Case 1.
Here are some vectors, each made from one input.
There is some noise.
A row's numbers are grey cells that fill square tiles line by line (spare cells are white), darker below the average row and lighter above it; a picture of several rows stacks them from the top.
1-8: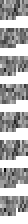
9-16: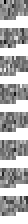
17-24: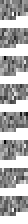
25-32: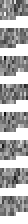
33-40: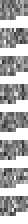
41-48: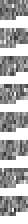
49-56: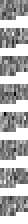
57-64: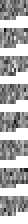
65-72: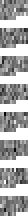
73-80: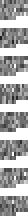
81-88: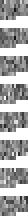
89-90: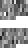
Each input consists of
a node of an 11-node tree and three true/false values.
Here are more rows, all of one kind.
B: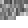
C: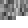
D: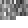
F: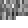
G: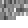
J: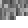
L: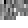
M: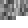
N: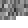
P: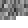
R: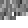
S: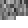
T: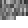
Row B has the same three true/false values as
N, P, R and S.
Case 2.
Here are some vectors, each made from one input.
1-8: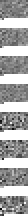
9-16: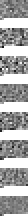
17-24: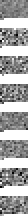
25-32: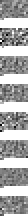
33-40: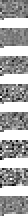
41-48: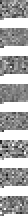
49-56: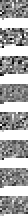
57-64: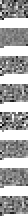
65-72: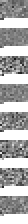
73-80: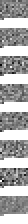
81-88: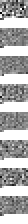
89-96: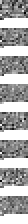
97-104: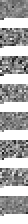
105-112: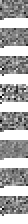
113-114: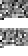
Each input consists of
either a fixed value, or a point on an 8-point line and a point on a 9-point line, or four true/false values.
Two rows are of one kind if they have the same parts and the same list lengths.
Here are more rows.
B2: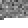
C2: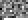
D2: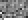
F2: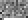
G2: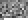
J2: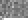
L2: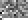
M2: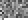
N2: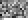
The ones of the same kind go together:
B2, D2, F2, J2
C2, G2, N2
L2, M2

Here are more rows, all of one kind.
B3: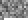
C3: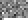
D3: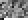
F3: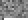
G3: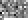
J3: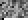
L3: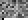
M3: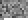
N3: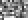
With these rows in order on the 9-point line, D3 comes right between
J3 and N3.
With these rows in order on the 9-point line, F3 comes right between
C3 and G3.
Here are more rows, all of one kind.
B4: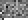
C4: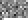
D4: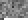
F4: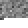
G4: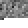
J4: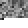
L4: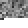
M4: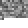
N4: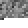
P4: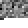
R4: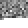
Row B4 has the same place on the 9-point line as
G4, N4 and P4.
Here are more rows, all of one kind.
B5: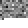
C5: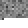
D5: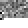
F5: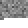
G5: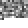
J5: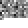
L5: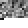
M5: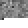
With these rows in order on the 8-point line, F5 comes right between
C5 and L5.
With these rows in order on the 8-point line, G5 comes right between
C5 and D5.
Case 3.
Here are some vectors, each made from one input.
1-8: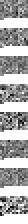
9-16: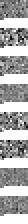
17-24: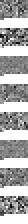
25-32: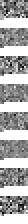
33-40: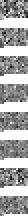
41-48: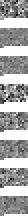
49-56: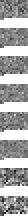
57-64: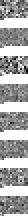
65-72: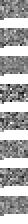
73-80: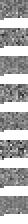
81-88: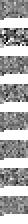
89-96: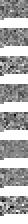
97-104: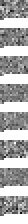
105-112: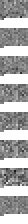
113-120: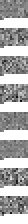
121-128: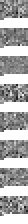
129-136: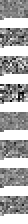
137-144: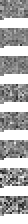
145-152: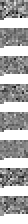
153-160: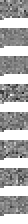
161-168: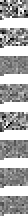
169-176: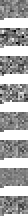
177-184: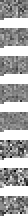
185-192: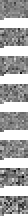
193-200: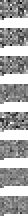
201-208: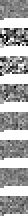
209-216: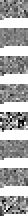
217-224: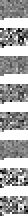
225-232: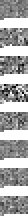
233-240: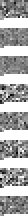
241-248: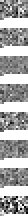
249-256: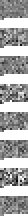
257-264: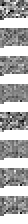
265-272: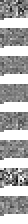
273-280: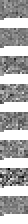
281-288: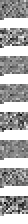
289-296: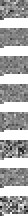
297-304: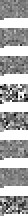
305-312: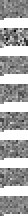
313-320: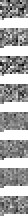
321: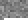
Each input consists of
either one of 7 labels, or three true/false values.
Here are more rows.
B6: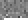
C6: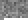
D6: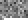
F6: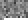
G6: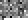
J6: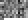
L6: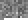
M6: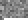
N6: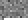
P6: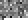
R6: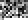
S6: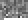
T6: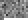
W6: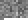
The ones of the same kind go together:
B6, C6, D6, F6, J6, L6, M6, R6, S6, T6, W6
G6, N6, P6

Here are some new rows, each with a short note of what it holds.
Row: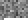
one of 7 labels
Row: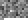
one of 7 labels
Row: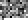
one of 7 labels
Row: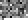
one of 7 labels
